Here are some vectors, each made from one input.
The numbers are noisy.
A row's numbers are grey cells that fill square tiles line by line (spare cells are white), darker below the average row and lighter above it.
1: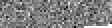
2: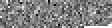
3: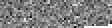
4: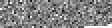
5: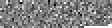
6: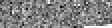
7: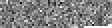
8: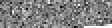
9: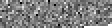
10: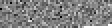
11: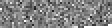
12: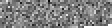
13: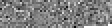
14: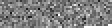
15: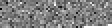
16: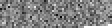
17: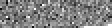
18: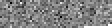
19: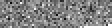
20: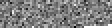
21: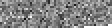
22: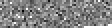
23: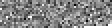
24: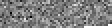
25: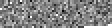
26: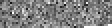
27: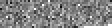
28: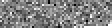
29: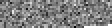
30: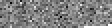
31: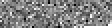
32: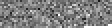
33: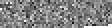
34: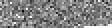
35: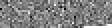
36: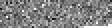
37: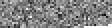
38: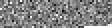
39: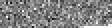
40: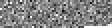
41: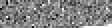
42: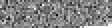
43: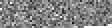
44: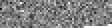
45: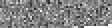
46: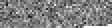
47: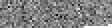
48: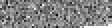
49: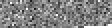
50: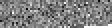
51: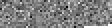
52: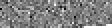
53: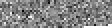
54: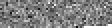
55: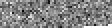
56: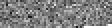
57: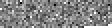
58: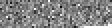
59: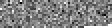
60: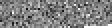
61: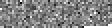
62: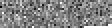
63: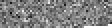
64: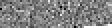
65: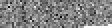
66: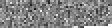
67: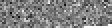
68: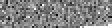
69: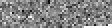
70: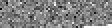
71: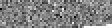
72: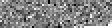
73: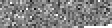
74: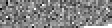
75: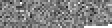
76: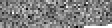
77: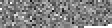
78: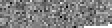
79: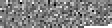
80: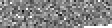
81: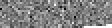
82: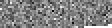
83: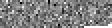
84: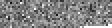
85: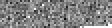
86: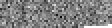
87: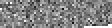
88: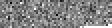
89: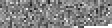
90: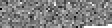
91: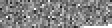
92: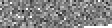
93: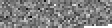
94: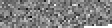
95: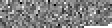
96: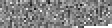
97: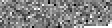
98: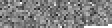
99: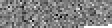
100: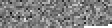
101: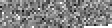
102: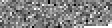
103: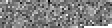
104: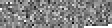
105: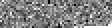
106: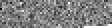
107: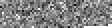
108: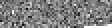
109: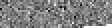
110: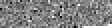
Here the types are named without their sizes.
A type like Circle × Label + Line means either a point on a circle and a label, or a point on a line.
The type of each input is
(Bool × Bool × Bool + Tree) × Line.
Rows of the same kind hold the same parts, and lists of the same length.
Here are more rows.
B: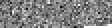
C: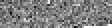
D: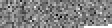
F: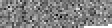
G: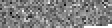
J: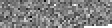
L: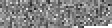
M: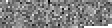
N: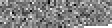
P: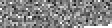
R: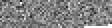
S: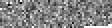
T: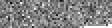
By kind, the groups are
B, C, D, F, G, J, R, T
L, M, N, P, S

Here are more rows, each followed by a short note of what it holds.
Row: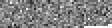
a point on a line and a node of a tree
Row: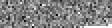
a point on a line and three true/false values
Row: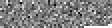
a point on a line and a node of a tree
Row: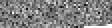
a point on a line and three true/false values
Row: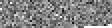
a point on a line and a node of a tree
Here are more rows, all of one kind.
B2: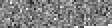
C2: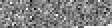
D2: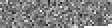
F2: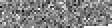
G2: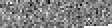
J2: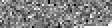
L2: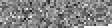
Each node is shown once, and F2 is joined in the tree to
G2.
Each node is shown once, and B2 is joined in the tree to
C2 and L2.
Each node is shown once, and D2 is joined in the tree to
J2 and L2.
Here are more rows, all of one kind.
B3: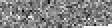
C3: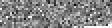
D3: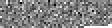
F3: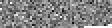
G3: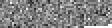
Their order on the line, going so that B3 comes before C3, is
D3, F3, G3, B3, C3.
